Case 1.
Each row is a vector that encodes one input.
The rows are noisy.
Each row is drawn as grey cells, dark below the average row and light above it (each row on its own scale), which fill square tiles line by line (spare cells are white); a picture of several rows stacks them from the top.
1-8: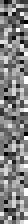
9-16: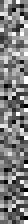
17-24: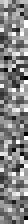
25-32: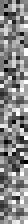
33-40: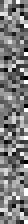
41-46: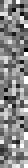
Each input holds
a point on a 6-point circle.
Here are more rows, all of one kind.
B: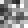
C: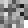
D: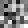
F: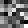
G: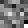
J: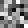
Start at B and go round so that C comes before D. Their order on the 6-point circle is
B, C, J, G, F, D.
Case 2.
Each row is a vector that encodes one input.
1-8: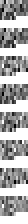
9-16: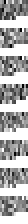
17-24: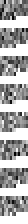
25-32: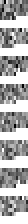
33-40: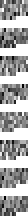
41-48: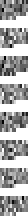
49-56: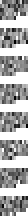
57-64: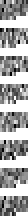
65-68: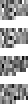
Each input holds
a point on a 7-point line.
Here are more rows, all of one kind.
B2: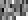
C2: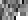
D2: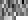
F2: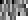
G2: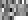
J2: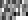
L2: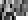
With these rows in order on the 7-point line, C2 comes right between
B2 and D2.
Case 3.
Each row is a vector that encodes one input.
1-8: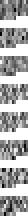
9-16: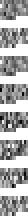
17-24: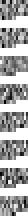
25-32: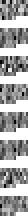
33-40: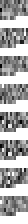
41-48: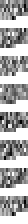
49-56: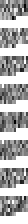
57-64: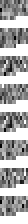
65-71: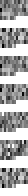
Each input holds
one of 12 labels.
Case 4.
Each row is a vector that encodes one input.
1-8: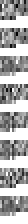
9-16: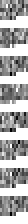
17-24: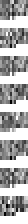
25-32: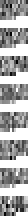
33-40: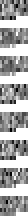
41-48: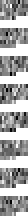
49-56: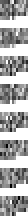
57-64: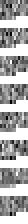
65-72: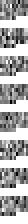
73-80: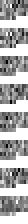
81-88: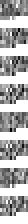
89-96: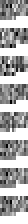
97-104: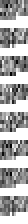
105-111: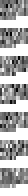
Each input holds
either a fixed value, or three true/false values.
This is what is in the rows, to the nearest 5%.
About 5% of them hold a fixed value. The rest hold three true/false values.
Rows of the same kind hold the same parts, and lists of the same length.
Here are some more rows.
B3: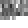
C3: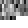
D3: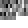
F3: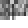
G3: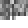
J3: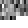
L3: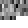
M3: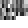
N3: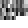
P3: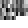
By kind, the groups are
B3, C3, D3, F3, G3, J3, L3
M3, N3, P3

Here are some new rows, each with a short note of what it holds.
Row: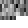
three true/false values
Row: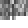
three true/false values
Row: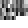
a fixed value
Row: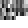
a fixed value
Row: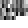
a fixed value
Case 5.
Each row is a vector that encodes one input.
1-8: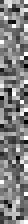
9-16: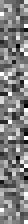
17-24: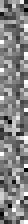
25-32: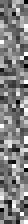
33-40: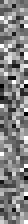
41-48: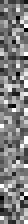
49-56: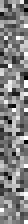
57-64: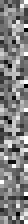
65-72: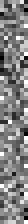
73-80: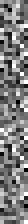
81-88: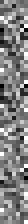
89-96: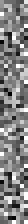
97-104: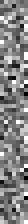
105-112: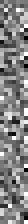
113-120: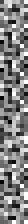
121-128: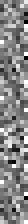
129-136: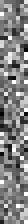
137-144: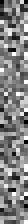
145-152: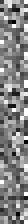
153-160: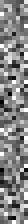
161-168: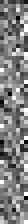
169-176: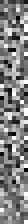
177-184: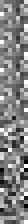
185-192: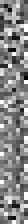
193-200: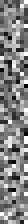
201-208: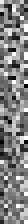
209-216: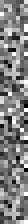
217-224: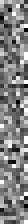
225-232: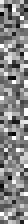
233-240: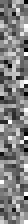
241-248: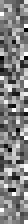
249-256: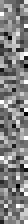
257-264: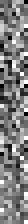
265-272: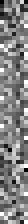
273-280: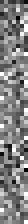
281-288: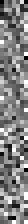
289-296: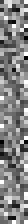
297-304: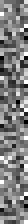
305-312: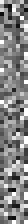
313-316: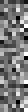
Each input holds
a point on a 14-point line.
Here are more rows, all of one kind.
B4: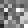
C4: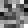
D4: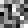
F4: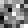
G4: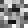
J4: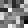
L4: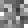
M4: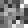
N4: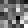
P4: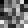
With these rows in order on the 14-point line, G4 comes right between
B4 and L4.
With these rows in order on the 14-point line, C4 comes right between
D4 and P4.
